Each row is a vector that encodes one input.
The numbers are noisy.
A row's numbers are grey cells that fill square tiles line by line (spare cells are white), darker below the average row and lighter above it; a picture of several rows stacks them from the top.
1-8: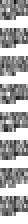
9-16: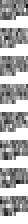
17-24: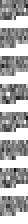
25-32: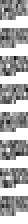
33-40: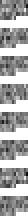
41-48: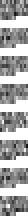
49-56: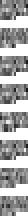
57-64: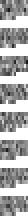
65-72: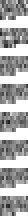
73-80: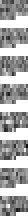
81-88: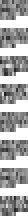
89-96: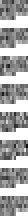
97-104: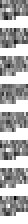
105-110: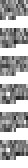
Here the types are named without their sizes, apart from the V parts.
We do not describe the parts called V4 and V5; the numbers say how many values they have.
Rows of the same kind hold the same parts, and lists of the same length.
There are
3 kinds of row.
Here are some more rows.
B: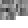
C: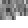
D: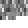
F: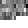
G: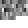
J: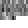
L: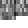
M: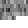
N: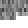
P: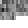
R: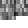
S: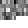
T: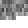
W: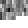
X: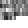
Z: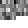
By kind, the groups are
B, G, N, P, T
C, D, J, M, W
F, L, R, S, X, Z

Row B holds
a point on a line and a true/false value.
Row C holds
a true/false value and a value of V4.
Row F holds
a value of V5.
